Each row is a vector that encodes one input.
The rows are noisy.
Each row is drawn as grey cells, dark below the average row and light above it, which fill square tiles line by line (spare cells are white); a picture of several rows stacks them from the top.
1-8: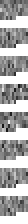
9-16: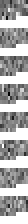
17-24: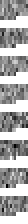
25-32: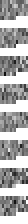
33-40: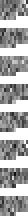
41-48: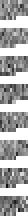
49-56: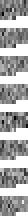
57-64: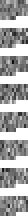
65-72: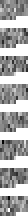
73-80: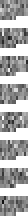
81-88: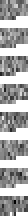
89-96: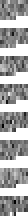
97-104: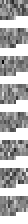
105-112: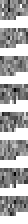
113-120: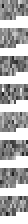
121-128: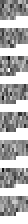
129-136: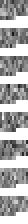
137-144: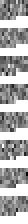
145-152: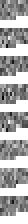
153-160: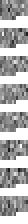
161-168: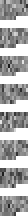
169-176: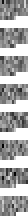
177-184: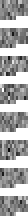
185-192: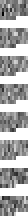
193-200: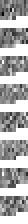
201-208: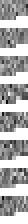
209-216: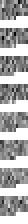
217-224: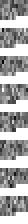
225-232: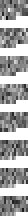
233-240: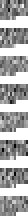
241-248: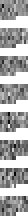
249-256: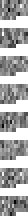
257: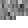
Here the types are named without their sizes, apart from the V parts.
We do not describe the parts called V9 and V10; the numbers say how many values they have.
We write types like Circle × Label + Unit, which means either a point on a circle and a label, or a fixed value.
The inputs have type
(Bool × Label + V10) × (Line + V9).
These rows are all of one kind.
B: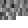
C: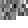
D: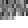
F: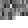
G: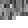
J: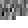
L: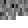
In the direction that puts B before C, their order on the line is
B, L, J, D, C, F, G.
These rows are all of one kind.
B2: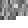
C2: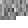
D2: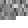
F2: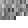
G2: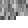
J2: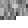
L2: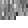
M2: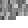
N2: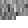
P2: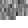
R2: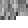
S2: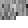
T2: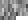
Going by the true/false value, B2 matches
D2, M2 and P2.
